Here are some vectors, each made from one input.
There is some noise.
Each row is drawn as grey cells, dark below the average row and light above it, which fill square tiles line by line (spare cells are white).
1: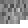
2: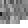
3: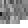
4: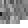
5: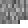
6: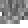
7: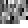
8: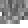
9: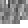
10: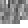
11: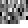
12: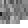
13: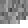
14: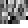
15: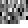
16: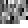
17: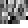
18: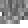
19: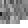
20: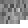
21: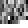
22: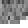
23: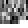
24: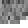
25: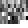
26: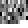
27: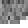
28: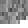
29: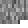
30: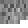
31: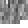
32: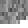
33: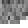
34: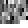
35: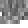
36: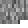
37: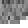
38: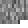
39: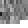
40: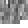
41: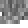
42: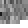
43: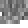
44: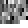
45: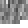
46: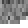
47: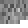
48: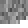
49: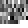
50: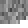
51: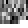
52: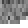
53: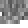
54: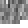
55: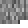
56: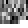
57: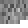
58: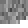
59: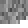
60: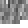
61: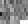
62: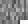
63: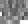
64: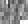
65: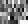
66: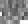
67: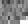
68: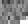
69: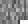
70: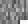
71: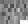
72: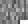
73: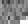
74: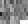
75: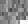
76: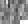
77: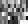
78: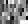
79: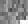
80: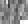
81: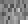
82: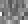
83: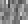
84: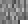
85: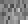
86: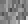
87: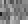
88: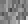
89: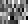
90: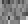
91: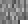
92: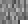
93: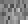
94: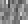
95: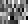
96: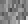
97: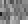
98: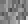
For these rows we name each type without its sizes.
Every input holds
a label and a true/false value.
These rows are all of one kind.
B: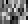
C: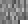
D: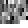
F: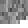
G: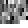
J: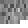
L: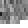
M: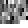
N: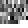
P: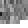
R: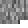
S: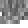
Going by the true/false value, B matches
D, G, M and N.
